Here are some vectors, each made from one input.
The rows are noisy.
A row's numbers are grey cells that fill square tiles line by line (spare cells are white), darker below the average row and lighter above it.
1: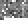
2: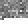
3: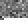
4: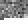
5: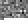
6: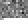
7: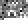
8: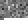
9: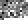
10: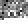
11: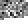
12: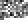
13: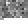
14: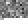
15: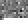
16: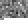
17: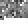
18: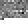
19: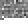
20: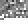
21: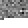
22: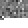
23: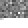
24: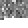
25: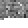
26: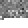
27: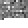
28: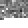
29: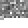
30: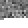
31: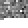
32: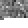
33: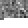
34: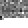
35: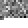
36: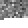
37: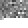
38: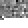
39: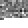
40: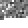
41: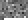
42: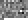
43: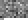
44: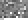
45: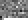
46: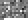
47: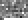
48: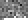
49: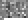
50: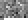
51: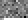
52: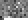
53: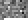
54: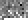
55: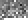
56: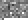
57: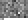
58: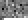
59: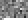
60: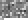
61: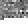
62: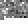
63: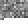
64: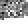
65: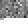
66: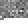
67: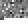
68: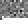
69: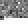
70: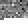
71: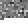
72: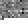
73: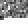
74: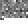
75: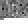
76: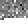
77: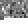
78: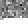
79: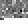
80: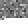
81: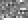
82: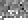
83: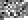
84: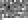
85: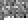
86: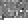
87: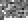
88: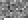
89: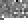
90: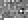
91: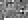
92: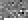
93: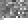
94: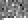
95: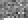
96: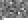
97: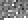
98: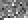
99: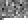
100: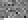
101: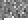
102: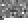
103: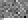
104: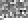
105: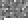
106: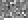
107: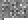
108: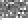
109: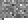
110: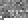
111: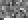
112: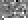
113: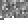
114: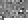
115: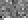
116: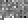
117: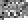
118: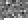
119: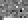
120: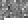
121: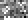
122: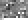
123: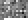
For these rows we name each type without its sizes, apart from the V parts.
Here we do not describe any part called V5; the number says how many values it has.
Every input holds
a list of items, each a true/false value and a value of V5.
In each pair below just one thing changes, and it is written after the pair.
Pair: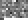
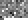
the true/false value in item 2 of the list
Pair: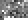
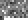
the true/false value in item 2 of the list
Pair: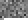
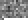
the true/false value in item 1 of the list
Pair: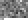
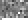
the value of V5 in item 1 of the list
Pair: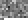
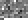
the value of V5 in item 1 of the list
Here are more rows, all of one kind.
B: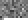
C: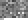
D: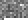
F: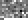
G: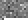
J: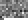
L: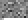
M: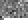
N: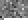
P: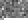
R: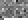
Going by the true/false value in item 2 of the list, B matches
F and L.
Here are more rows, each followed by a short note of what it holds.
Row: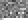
a list of two items
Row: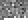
a list of one item
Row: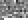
a list of two items
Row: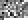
the empty list
